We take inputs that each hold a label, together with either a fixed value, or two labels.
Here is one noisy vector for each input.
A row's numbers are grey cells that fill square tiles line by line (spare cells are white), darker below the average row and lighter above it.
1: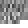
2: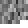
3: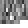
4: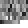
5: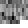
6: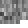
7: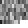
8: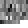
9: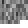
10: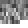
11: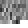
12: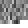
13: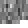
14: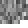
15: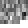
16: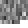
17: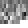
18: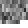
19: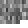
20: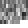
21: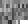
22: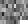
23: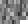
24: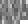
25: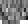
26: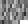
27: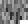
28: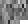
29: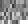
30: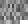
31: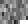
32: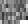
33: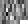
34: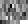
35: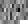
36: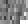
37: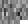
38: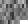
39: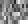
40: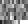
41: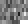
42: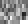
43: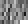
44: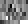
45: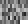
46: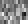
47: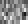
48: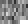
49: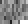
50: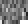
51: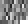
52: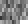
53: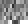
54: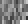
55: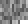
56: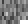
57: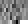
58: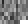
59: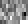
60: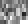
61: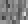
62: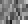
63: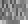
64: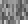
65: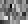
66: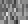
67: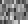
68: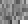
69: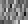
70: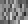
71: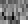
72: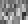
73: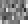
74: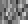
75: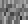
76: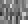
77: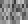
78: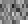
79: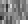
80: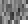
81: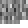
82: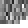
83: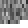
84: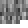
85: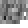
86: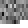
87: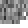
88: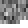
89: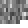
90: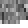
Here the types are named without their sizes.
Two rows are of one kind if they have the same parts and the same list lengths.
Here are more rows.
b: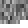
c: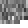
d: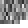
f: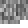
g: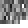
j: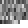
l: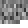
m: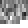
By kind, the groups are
b, c, f, l
d, g, j, m

